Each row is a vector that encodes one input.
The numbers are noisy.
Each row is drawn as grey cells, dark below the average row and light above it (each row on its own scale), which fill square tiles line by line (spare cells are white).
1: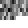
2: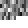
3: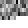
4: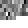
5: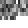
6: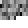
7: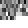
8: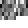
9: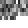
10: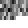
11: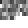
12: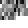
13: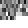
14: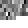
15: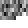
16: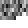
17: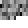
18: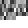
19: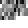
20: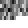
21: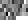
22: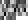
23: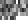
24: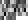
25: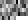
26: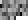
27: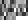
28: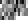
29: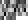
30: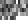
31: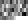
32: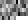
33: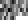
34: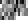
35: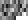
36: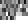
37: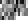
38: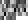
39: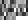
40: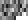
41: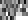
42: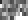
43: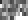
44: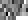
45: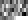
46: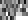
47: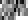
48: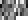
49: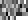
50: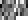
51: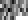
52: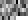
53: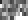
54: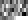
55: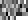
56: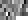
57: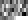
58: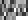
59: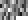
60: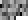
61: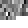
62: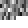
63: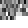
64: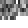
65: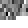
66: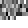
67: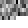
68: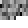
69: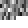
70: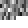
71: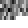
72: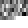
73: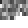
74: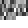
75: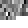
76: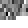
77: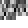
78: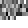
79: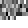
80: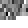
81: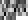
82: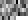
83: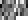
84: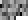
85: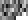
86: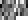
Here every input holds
four true/false values.
